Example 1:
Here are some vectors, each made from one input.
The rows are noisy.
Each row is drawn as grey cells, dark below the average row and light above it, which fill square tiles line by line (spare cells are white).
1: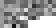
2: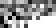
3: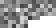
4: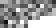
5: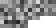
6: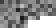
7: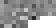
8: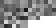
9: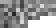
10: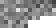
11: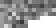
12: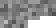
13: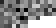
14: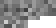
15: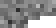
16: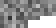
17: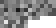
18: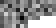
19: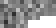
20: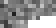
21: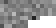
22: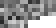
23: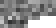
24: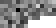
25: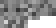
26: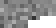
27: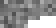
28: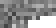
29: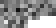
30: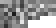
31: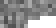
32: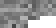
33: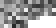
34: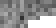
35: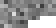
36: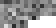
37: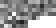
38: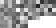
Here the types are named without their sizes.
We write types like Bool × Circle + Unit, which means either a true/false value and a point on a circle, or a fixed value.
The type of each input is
Bool × (Circle + Unit).
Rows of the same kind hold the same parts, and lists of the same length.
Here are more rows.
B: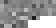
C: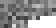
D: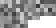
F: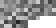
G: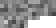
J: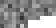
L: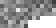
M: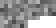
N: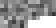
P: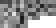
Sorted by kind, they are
B, C, F, J, L, P
D, G, M, N

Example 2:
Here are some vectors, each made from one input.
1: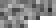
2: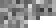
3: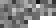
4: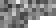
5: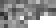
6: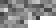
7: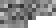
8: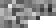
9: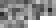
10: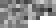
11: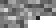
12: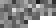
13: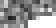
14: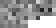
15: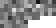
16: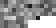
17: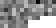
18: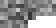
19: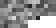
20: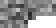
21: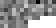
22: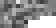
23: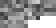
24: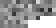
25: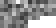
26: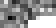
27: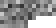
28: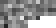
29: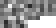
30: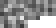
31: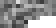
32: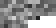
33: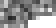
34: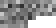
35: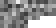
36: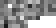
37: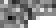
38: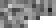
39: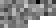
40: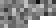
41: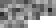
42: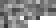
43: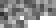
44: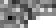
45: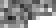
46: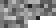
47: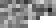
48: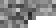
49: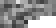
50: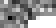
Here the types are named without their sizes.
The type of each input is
Bool × Bool × Bool + Line × Line.
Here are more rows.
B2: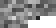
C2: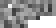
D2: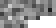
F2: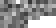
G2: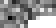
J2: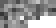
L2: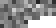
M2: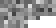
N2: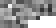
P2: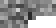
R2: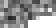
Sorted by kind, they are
B2, C2, D2, J2, M2, N2
F2, G2, L2, P2, R2

